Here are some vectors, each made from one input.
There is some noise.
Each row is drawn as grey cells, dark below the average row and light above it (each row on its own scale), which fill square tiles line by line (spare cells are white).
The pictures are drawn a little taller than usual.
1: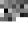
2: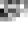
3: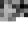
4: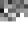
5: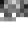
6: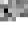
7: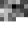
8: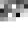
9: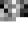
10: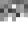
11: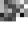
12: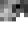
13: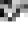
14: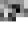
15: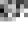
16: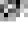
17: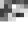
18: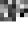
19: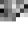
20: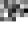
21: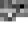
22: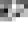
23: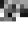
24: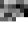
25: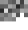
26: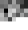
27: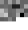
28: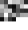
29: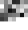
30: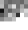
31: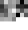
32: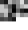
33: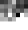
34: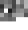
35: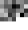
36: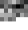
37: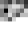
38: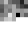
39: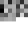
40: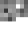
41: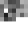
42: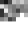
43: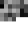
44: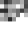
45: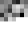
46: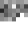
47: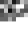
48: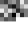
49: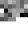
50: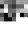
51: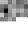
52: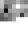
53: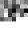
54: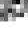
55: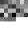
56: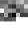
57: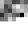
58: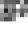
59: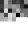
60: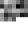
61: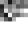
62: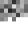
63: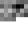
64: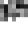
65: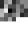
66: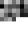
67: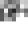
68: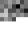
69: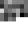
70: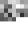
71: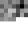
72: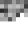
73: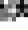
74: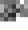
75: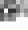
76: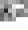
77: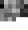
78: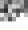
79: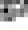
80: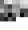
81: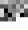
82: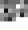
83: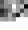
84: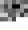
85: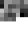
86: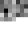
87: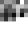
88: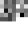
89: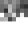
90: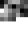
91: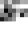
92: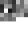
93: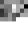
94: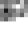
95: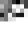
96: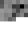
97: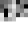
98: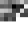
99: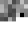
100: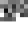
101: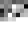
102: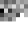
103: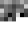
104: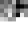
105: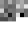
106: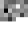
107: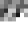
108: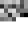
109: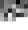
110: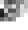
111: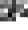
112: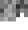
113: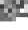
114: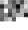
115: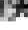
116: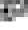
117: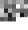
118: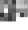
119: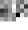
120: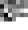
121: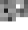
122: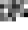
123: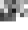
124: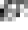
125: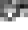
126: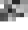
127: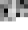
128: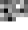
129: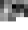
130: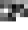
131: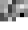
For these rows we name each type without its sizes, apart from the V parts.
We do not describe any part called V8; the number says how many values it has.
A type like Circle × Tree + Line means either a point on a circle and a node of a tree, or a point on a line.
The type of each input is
Bool × Bool × Bool × Bool × (Line + V8).
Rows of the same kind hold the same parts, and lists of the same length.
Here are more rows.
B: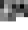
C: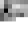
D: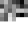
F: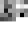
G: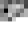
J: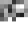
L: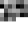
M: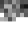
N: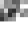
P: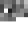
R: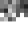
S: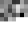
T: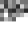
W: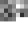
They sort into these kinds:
B, N, P, T
C, D, F, G, J, L, M, R, S, W

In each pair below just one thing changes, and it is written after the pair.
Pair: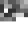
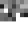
one of the four true/false values
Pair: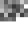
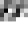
the value of V8
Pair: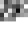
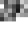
one of the four true/false values
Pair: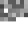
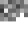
one of the four true/false values
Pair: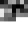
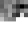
the value of V8
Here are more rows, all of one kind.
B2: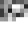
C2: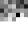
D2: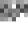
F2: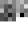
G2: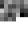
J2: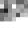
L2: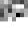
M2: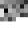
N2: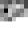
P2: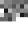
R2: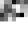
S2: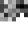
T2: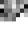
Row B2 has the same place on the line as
C2, L2 and R2.
